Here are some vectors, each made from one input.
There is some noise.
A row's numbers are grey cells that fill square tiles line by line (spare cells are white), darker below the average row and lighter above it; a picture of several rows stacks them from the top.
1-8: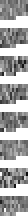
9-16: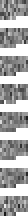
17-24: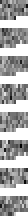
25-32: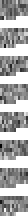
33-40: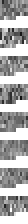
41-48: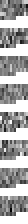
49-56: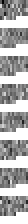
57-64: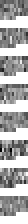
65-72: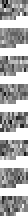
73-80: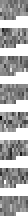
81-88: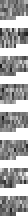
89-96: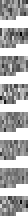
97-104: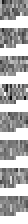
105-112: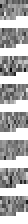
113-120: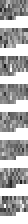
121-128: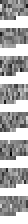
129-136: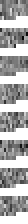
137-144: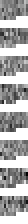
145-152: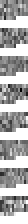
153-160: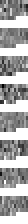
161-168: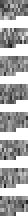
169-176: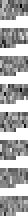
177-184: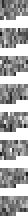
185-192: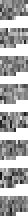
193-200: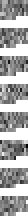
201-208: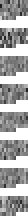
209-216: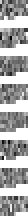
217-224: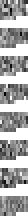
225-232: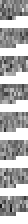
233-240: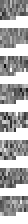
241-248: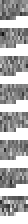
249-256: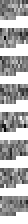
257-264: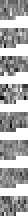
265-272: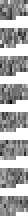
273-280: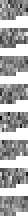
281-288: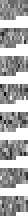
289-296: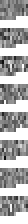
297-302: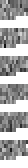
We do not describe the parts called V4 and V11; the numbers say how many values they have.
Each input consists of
either a point on a 7-point line, or a true/false value and a value of V11, or a list of up to two items, each a point on a 6-point line and a value of V4.
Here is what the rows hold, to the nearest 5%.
About 20% of them hold a point on a 7-point line. About 30% of them hold a true/false value and a value of V11. The rest are lists of up to two items, each a point on a 6-point line and a value of V4: a few of all rows are empty, 25% hold one and 25% two.
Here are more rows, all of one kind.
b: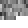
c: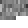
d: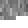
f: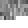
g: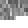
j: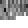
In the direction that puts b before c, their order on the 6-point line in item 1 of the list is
b, d, f, j, g, c.
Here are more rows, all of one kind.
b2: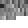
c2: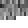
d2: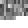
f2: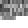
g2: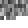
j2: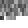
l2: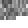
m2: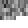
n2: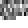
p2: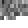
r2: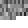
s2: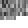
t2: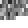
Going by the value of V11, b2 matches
c2, g2 and t2.
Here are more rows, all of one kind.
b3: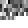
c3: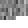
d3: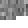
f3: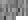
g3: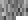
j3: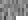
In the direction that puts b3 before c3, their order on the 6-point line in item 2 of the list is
b3, g3, d3, j3, c3, f3.
